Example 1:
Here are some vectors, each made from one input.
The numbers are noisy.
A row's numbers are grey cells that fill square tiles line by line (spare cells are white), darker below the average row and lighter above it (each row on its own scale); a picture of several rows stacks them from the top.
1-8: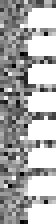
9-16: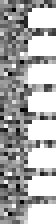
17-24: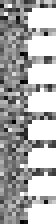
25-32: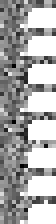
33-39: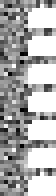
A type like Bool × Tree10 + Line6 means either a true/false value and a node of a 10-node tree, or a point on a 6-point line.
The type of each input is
Bool × Bool × Bool.
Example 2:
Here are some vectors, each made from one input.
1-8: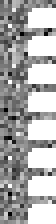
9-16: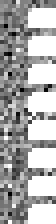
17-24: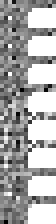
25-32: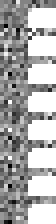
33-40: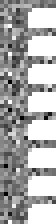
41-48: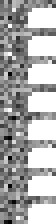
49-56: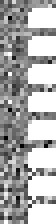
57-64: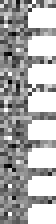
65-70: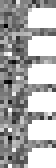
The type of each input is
Bool × Bool × Bool + Unit.
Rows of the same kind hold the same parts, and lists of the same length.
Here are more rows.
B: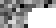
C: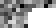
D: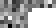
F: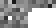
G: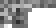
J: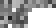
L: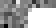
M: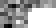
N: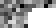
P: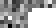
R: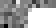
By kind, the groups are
B, C, N
D, F, G, J, L, M, P, R

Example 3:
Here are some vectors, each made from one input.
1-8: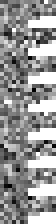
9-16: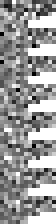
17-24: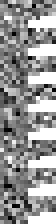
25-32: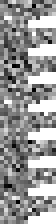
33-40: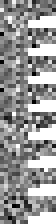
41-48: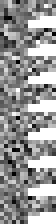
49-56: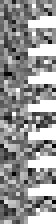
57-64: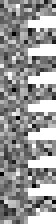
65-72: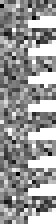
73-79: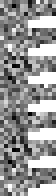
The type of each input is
Line13.
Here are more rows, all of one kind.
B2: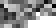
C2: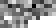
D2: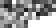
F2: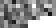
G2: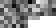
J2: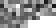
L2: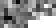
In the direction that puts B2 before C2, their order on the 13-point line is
J2, B2, L2, F2, G2, C2, D2.
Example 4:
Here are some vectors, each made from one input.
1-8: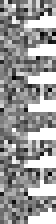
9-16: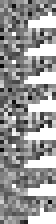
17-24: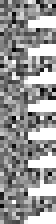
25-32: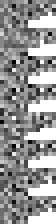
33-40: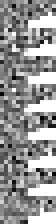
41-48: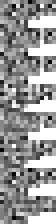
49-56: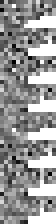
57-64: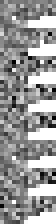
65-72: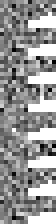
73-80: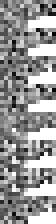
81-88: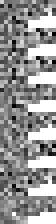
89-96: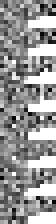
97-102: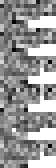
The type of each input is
Line11.
